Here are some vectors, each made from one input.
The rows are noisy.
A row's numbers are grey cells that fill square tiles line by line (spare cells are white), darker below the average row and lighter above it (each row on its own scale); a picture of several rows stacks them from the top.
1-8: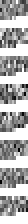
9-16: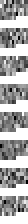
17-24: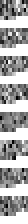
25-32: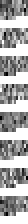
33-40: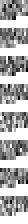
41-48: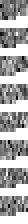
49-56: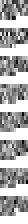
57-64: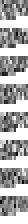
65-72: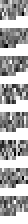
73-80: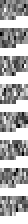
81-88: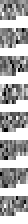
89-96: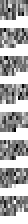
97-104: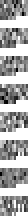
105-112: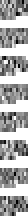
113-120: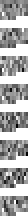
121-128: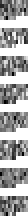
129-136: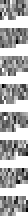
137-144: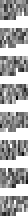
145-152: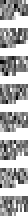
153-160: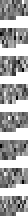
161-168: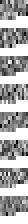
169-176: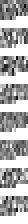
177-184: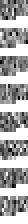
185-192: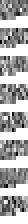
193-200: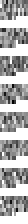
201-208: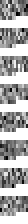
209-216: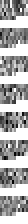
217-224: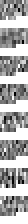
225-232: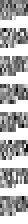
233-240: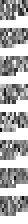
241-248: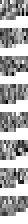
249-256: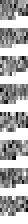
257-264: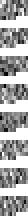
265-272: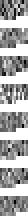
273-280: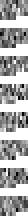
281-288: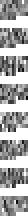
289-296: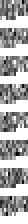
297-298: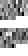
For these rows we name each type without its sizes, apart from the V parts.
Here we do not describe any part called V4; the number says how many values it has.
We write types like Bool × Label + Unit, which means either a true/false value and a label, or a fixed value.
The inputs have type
(Label + Line) × Line × List(V4).
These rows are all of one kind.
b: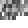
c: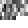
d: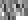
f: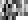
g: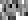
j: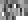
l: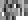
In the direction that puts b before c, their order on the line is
f, b, c, g, l, j, d.
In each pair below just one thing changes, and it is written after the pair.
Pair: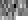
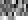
the value of V4 in item 2 of the list
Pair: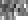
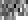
the value of V4 in item 2 of the list
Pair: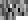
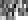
the place on the line
